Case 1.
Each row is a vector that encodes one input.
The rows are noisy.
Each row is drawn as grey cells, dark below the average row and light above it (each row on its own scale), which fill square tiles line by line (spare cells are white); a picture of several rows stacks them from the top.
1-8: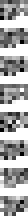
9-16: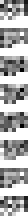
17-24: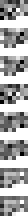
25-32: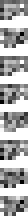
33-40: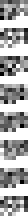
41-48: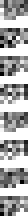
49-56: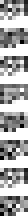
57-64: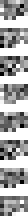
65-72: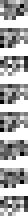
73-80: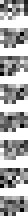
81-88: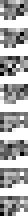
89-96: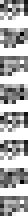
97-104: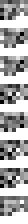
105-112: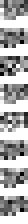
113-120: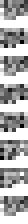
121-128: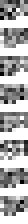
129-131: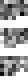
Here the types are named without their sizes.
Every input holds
a point on a line.
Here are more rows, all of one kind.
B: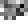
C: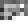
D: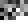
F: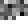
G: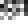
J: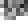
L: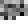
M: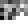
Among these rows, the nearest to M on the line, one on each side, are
C and D.
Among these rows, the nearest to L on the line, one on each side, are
B and F.
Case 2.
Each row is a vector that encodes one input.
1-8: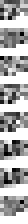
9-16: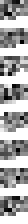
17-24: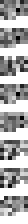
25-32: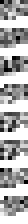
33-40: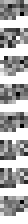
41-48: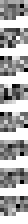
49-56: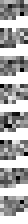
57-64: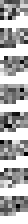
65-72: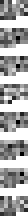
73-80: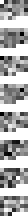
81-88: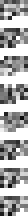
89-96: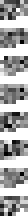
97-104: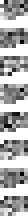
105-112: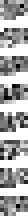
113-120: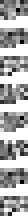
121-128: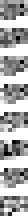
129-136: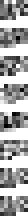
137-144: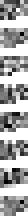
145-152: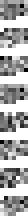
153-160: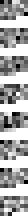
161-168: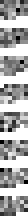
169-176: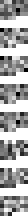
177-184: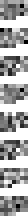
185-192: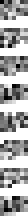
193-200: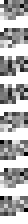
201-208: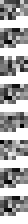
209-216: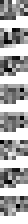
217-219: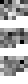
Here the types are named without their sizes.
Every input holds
a point on a circle.
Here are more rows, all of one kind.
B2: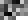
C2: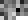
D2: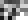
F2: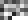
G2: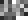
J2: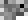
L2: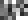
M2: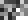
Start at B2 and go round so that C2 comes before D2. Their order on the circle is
B2, C2, G2, L2, J2, F2, D2, M2.
